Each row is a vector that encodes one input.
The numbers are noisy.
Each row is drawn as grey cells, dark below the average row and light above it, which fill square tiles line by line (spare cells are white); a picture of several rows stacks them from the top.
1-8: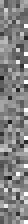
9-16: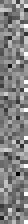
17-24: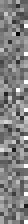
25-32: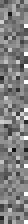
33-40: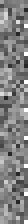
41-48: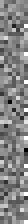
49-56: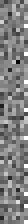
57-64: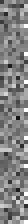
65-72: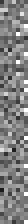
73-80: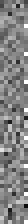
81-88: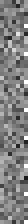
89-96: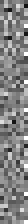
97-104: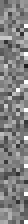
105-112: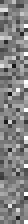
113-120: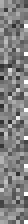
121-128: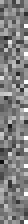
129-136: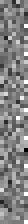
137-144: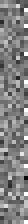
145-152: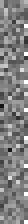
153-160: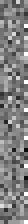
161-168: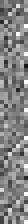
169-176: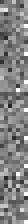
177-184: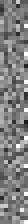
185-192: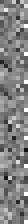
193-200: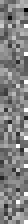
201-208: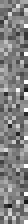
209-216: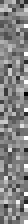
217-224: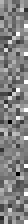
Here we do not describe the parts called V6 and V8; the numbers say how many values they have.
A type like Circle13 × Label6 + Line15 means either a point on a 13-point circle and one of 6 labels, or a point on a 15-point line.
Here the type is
(Bool × Line5 + List2(V8)) × Line9 × V6.
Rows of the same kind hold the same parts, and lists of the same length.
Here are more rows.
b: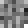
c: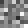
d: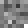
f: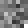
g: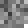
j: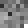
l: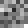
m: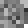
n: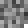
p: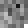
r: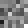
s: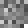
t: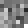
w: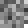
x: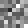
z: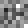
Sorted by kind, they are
b, d, f, m, n, p, s, t
c, l
g, j, w
r, x, z

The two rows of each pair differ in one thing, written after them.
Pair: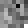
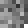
the value of V8 in item 1 of the list
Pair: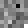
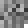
the value of V6
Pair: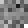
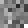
the value of V8 in item 2 of the list
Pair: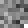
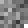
the value of V6
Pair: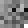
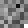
the value of V6
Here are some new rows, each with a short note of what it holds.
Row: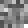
a point on a 9-point line and a value of V6, together with the empty list
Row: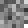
a point on a 9-point line and a value of V6, together with a list of one item
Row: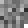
a point on a 9-point line and a value of V6, together with a list of two items
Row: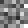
a point on a 9-point line and a value of V6, together with the empty list
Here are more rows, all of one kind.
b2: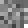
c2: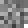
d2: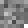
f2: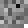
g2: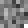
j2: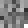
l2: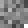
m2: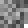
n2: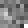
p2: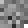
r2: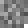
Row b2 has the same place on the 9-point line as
d2, g2, j2 and n2.
